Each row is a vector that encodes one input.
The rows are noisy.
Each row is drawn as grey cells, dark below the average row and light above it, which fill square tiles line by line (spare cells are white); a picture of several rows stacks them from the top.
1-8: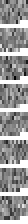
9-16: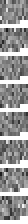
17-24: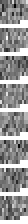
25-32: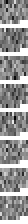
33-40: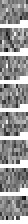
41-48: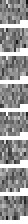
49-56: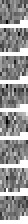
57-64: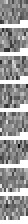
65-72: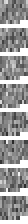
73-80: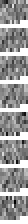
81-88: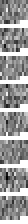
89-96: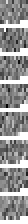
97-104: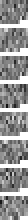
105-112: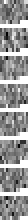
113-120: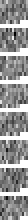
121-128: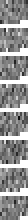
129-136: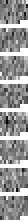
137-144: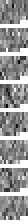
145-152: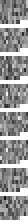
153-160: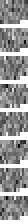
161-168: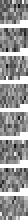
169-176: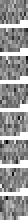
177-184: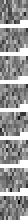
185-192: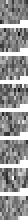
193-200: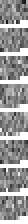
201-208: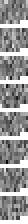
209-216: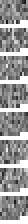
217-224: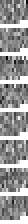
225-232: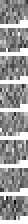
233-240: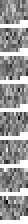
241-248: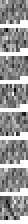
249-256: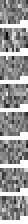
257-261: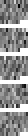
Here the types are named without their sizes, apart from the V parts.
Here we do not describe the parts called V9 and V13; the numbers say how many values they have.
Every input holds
a value of V9, together with either a point on a line and a true/false value, or a value of V13.
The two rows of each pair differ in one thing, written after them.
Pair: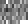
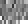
the value of V9
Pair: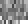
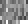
the true/false value
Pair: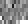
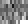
the value of V9
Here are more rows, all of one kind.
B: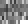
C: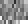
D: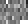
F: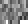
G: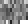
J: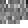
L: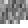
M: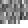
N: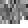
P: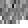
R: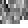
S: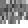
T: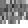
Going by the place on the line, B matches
N and R.
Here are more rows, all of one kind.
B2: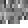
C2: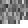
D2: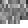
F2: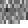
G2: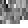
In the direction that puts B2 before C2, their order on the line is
D2, F2, G2, B2, C2.
